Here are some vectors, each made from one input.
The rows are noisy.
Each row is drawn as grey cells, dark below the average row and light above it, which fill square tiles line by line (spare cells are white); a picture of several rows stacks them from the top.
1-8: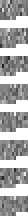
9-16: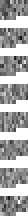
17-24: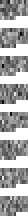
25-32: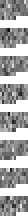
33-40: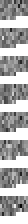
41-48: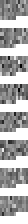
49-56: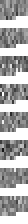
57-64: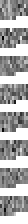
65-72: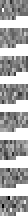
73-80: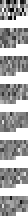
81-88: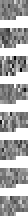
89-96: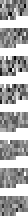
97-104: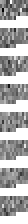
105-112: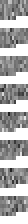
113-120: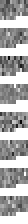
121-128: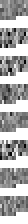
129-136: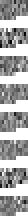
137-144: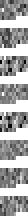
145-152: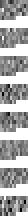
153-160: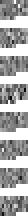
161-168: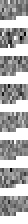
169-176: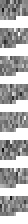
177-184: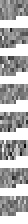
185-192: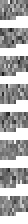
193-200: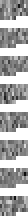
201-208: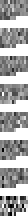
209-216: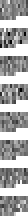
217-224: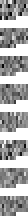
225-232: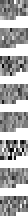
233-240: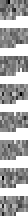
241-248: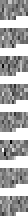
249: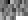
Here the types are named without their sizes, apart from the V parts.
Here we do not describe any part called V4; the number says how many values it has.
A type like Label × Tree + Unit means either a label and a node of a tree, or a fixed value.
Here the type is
List(Circle + V4) × Tree + Unit.
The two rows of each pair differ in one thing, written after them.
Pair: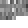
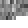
the node of the tree
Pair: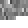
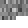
the node of the tree
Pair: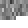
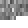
the place on the circle in item 2 of the list
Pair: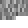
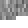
the place on the circle in item 2 of the list
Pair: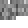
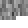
the node of the tree
